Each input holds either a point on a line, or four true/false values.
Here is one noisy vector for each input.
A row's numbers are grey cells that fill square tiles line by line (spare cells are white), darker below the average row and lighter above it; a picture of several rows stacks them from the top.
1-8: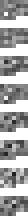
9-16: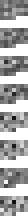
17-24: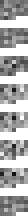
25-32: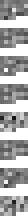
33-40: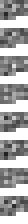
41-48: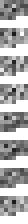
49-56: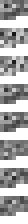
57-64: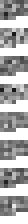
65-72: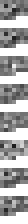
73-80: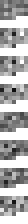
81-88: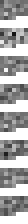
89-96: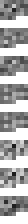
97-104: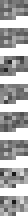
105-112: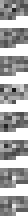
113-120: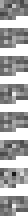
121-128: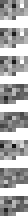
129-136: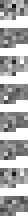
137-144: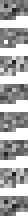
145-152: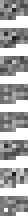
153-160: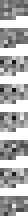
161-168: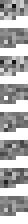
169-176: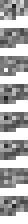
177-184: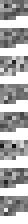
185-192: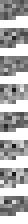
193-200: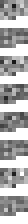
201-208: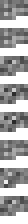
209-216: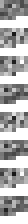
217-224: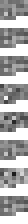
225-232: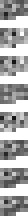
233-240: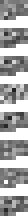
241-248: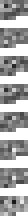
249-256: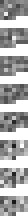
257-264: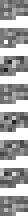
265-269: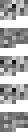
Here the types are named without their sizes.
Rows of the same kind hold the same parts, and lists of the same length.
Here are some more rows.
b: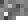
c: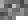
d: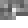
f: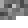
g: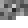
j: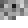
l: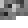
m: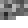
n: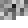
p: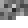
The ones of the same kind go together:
b, c, d, f, g, l, m, p
j, n

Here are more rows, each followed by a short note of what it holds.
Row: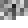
a point on a line
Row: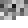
a point on a line
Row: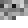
a point on a line
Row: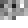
a point on a line
